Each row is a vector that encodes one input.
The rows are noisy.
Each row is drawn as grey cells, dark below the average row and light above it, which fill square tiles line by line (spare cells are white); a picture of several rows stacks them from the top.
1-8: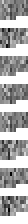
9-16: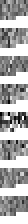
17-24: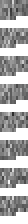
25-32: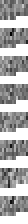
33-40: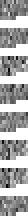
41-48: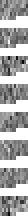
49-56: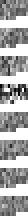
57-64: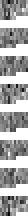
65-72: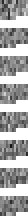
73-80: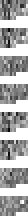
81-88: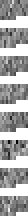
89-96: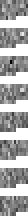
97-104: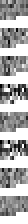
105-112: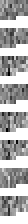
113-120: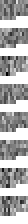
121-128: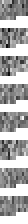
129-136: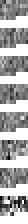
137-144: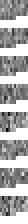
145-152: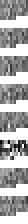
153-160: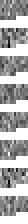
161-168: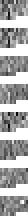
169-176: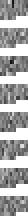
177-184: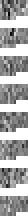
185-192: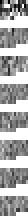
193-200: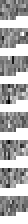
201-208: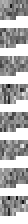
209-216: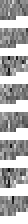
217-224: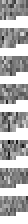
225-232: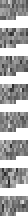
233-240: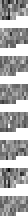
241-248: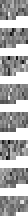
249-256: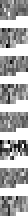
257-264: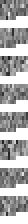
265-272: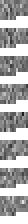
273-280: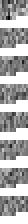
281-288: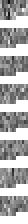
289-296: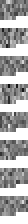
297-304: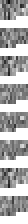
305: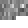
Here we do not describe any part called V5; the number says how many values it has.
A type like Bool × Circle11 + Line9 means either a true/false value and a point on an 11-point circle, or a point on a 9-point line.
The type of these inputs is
List2((Circle6 + Line6) × V5).
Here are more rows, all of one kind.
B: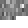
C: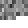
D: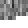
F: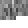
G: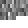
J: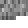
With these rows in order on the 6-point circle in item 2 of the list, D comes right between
B and G.
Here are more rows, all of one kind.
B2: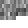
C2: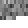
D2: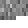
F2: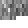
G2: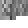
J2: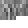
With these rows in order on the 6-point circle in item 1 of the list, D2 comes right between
C2 and J2.
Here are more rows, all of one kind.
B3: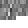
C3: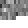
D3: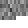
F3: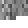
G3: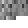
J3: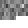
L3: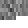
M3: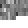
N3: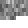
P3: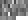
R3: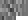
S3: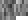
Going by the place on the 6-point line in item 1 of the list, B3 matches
F3, G3 and P3.
